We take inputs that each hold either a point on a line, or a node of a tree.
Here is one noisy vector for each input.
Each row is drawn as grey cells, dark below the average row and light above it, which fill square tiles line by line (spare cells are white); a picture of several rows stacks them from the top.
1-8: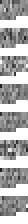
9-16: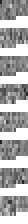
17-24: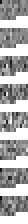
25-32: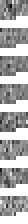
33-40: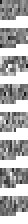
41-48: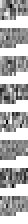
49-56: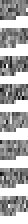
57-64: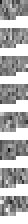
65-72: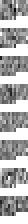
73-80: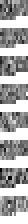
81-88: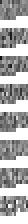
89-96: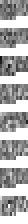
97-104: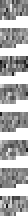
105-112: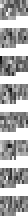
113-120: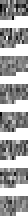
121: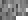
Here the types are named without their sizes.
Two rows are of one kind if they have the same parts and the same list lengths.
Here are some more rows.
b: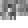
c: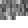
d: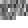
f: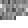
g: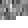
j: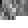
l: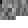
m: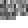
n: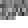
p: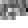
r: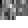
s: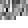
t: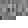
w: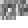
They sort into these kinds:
b, c, d, m, n, p, w
f, g, j, l, r, s, t

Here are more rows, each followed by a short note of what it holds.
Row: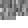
a node of a tree
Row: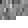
a point on a line
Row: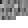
a point on a line
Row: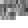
a node of a tree
